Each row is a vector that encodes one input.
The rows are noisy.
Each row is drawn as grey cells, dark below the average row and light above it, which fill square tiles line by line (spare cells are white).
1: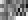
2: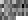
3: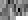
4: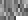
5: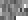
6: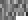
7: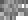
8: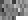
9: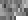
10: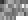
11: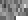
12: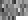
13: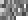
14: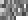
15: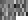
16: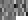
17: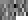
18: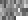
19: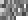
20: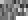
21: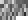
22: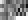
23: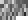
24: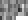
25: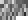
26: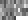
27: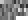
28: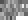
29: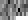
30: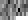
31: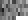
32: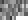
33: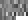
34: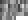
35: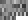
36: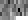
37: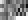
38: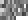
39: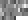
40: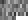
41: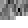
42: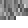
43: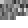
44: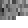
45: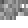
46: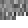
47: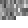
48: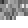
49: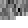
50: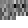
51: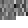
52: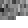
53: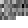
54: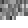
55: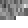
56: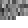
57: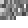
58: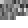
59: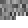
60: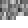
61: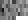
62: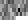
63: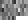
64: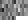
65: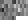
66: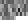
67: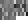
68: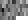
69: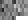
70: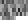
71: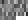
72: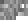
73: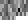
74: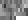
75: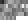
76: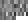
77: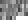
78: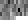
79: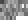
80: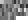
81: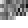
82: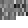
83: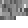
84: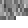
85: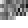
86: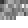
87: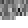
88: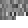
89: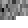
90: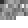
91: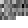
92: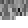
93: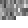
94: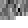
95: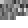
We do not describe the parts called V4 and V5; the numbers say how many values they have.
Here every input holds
a value of V5, together with either a point on a 6-point circle, a true/false value and a value of V4, or a fixed value.
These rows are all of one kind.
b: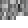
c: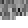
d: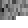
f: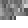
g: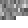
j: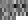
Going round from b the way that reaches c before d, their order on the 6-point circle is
b, c, f, j, d, g.
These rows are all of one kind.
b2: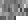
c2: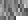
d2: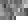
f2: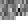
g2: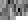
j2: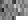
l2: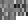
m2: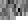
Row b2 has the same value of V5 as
c2 and d2.
